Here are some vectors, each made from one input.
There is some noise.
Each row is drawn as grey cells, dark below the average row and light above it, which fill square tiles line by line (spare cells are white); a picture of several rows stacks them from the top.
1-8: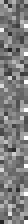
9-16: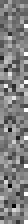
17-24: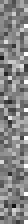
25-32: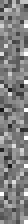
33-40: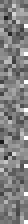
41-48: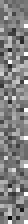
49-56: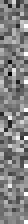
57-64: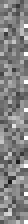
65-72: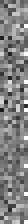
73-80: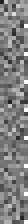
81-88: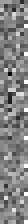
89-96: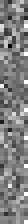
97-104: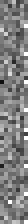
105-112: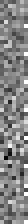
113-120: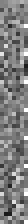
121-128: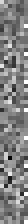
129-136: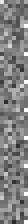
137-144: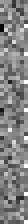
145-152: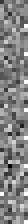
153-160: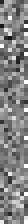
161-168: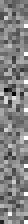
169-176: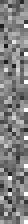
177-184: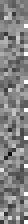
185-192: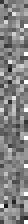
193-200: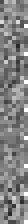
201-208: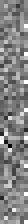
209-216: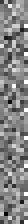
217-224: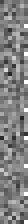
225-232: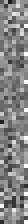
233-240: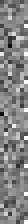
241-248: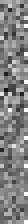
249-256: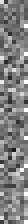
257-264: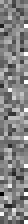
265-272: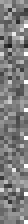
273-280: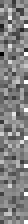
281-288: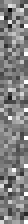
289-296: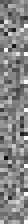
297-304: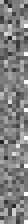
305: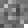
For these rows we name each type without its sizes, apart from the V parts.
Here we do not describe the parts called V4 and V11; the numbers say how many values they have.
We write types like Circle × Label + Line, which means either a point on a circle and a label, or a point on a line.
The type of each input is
Bool × Bool × Bool × Bool + (Line + V11) × V4.
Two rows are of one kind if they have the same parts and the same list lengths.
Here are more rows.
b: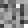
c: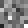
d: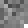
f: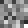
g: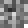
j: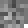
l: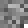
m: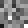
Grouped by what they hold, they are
b, g
c, d, j, m
f, l

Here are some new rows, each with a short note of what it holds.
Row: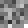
four true/false values
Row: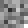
a value of V4 and a value of V11
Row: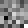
a point on a line and a value of V4
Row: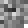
a value of V4 and a value of V11
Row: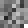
a point on a line and a value of V4
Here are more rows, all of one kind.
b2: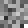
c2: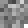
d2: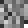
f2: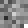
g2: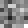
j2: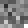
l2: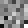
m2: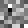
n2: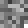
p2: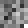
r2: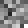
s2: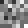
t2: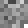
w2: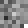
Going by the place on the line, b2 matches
c2, l2, n2 and t2.
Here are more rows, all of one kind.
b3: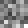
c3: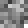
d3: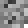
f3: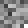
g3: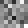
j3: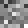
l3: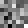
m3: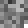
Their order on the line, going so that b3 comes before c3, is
g3, b3, j3, f3, d3, c3, l3, m3.
